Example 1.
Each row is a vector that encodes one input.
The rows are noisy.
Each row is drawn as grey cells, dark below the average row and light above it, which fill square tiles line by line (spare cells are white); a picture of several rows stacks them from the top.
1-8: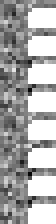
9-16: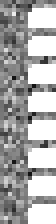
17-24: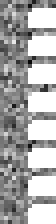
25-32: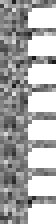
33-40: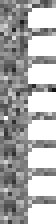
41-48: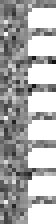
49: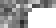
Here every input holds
either a point on a 4-point line, or a point on a 5-point line.
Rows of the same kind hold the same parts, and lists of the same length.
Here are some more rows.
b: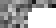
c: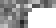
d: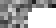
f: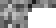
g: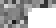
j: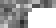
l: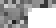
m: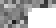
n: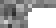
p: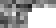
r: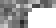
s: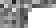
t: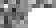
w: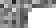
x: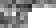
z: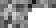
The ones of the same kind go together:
b, d, f, p, x, z
c, g, j, l, m, n, r, s, t, w

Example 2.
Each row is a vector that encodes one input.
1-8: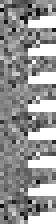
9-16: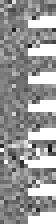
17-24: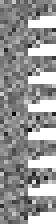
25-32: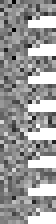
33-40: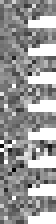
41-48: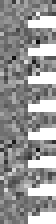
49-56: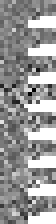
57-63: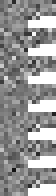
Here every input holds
one of 6 labels and four true/false values.
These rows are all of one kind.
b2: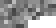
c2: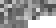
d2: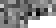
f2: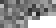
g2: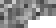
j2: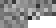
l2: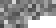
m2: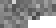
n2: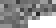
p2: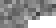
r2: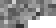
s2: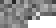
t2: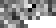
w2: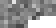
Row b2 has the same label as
r2, s2 and w2.
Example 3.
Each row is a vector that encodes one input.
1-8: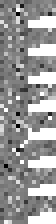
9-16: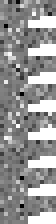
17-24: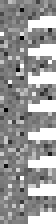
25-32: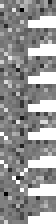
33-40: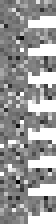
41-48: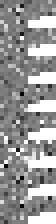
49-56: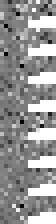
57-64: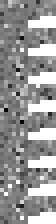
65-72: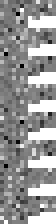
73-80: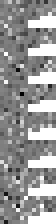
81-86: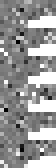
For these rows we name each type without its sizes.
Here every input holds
a point on a circle, together with either a fixed value, or three true/false values.
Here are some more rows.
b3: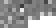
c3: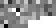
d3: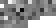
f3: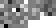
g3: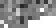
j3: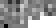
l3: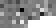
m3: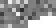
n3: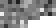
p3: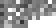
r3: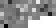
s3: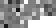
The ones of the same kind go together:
b3, d3, f3, g3, j3, l3, m3, n3, s3
c3, p3, r3

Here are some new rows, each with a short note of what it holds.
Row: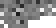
a point on a circle and three true/false values
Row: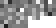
a point on a circle
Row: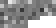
a point on a circle and three true/false values
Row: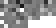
a point on a circle and three true/false values
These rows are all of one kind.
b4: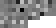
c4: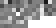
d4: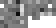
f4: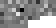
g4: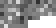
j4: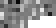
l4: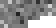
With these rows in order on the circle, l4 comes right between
d4 and g4.
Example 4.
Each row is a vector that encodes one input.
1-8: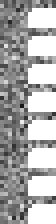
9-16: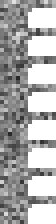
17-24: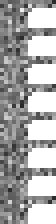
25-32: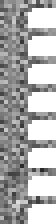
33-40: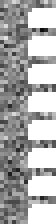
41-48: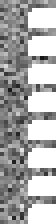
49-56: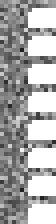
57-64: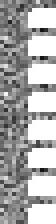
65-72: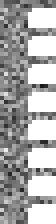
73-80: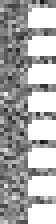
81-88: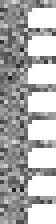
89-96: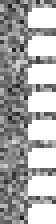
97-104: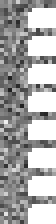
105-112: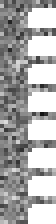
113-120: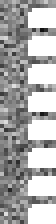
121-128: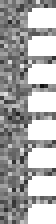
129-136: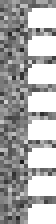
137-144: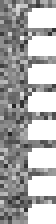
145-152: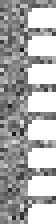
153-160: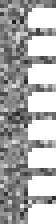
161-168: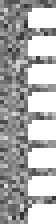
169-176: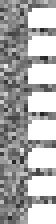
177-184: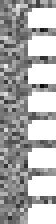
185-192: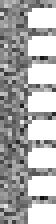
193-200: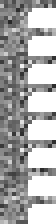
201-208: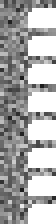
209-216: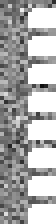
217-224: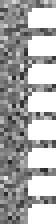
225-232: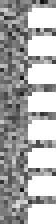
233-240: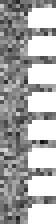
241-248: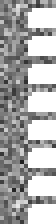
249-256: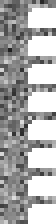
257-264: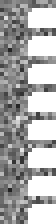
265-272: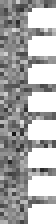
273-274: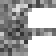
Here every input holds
either a point on a 9-point line, or a point on a 15-point line.
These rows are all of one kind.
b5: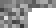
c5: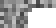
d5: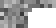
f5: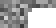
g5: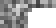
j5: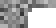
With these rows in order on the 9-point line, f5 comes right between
b5 and j5.
